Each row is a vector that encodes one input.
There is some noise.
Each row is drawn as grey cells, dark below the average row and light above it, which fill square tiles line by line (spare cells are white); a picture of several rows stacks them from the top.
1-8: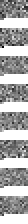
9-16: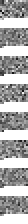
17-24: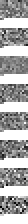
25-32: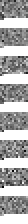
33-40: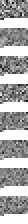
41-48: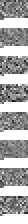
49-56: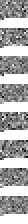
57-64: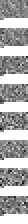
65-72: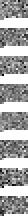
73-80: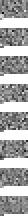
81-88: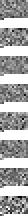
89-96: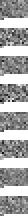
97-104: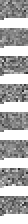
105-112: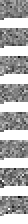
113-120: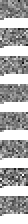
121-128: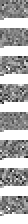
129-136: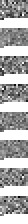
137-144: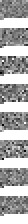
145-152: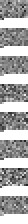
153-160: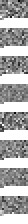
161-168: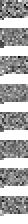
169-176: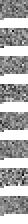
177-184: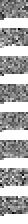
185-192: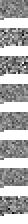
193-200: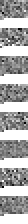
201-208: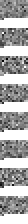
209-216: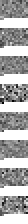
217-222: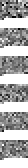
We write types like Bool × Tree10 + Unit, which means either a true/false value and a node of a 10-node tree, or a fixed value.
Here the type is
Circle15 + Line8.
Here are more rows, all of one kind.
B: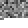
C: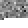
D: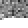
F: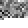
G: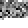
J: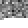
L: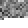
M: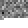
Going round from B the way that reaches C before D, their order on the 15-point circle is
B, C, J, D, G, F, L, M.
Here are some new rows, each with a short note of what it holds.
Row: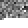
a point on an 8-point line
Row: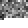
a point on an 8-point line
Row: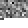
a point on a 15-point circle
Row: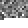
a point on an 8-point line
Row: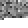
a point on a 15-point circle
